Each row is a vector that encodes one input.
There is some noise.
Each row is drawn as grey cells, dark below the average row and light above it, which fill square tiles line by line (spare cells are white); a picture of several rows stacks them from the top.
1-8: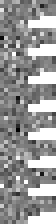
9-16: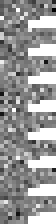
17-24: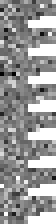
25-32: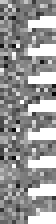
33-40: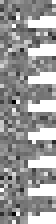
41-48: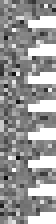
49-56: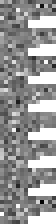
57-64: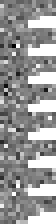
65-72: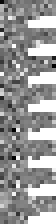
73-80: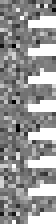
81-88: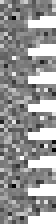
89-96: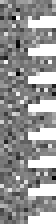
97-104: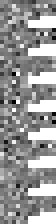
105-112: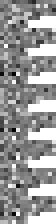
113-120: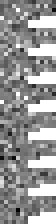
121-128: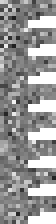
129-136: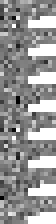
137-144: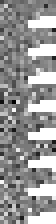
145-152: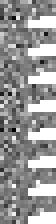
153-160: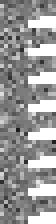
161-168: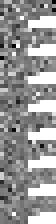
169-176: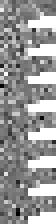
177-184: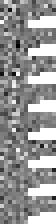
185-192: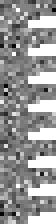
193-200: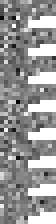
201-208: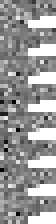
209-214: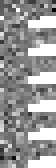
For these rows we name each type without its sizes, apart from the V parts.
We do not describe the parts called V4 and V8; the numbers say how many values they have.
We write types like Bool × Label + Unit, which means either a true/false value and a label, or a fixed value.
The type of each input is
Bool × (Line + V8) × V4.
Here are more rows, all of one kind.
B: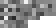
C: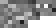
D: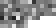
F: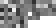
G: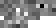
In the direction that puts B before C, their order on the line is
D, B, F, C, G.
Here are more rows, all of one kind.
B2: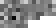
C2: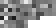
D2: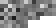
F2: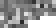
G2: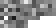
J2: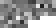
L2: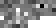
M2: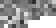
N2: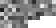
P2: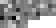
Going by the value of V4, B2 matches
F2, J2 and L2.
